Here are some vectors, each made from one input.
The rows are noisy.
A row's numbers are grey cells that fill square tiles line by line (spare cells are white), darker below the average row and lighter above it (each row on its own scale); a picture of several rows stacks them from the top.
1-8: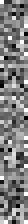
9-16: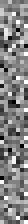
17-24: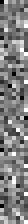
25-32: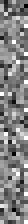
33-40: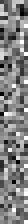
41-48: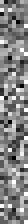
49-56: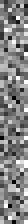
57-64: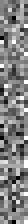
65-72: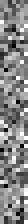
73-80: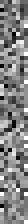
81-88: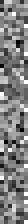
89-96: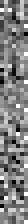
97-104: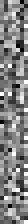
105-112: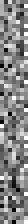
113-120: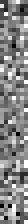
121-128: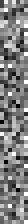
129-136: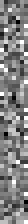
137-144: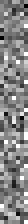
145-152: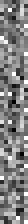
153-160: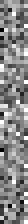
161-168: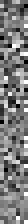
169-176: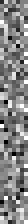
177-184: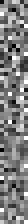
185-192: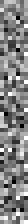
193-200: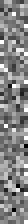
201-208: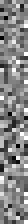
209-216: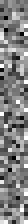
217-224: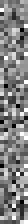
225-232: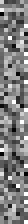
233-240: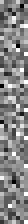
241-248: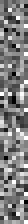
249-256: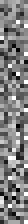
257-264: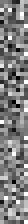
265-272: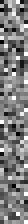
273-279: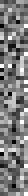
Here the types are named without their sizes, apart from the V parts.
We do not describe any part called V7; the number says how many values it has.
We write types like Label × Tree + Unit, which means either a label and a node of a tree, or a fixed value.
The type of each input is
Bool × Label × List(V7).
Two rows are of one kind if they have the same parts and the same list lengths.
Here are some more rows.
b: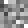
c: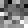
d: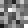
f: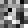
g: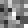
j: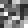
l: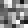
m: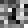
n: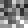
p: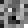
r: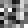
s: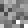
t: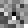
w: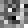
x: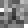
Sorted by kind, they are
b, f, g, l, s
c, j, n, t
d, m, p, r, w, x

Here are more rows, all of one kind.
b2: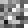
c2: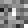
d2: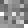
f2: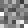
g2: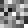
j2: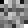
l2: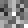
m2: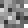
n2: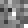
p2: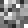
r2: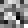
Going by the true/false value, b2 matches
c2, l2 and n2.
